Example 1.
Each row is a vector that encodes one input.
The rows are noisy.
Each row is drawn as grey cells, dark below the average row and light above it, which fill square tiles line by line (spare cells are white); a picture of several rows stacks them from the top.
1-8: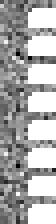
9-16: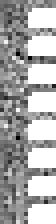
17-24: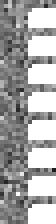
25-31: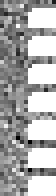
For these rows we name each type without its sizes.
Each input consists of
a point on a line.
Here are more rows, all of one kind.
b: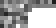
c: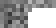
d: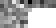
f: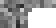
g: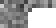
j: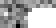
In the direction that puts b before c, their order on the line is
d, b, c, g, f, j.
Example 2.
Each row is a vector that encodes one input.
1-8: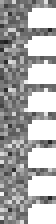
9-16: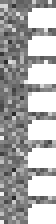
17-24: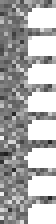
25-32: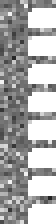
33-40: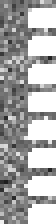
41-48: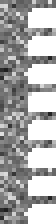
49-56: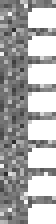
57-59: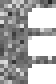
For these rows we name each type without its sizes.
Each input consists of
a label.
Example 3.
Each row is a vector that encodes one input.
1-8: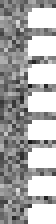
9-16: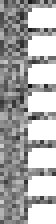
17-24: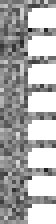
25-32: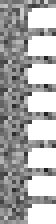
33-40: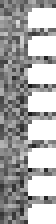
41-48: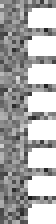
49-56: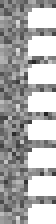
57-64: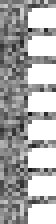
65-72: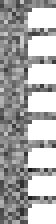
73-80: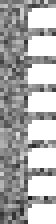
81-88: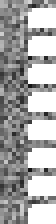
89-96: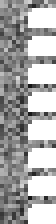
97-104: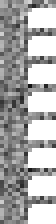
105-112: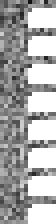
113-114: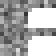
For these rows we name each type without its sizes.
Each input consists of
a point on a line.
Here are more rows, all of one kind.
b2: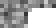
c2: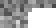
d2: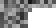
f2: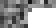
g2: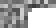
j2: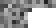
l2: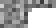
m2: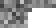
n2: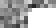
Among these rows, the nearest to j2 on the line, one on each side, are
f2 and m2.
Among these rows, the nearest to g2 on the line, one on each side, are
l2 and n2.
